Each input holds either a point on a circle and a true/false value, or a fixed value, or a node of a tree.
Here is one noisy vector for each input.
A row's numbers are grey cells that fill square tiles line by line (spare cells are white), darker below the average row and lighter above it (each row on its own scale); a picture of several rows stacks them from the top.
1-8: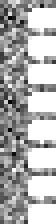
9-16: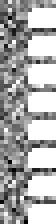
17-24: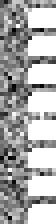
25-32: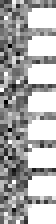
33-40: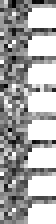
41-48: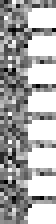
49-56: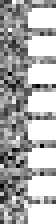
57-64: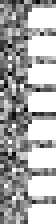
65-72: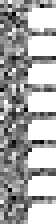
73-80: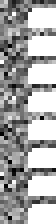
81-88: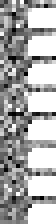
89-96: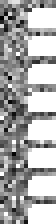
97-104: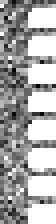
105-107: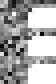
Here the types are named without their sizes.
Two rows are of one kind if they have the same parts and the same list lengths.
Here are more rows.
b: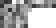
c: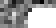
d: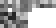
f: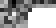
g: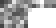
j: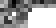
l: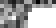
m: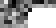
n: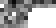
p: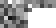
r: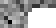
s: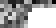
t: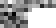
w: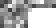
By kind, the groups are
b, d, g, p, t, w
c, f, j, l, m, n, s
r

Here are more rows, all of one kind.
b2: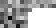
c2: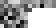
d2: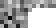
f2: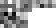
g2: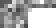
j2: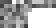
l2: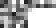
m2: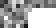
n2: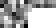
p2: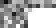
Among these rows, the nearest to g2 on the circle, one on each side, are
d2 and j2.
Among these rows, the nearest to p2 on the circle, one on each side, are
b2 and f2.
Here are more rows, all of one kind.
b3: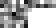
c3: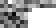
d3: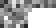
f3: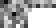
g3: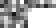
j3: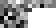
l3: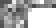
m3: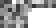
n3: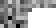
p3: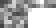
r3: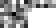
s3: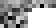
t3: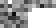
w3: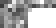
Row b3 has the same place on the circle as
c3, g3, r3 and t3.
